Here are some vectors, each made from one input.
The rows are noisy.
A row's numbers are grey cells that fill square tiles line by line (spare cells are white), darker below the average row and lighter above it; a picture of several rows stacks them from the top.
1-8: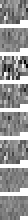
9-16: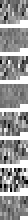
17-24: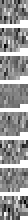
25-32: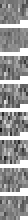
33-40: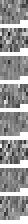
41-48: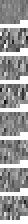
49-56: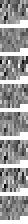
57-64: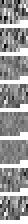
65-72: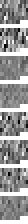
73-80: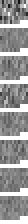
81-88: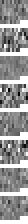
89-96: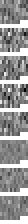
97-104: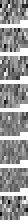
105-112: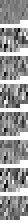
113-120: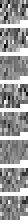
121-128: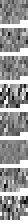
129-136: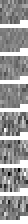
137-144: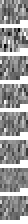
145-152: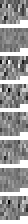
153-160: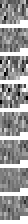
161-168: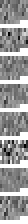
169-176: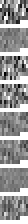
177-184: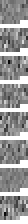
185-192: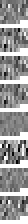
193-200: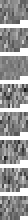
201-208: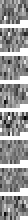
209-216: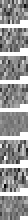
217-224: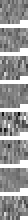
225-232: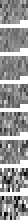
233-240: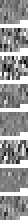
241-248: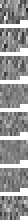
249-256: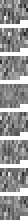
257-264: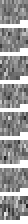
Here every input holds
a true/false value, together with either a point on a 10-point circle, or a list of up to three points on a 9-point circle.
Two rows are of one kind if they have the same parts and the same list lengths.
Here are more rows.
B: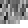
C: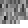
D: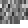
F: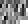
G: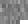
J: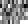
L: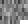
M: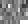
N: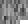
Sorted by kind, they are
B, N
C
D, J, M
F, G
L

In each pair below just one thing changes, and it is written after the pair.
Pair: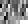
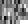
the true/false value
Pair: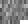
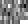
the place on the 9-point circle in item 1 of the list
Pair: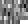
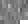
the place on the 9-point circle in item 1 of the list
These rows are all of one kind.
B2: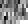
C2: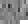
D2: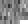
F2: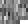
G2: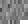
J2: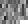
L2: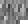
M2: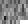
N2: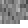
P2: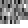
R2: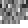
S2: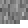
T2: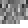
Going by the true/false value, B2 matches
C2, D2 and L2.
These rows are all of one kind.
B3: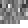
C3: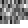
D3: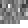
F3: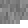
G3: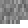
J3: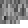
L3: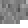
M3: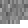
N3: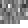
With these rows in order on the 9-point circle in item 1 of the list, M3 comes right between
L3 and N3.
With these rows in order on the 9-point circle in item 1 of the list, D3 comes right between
C3 and J3.
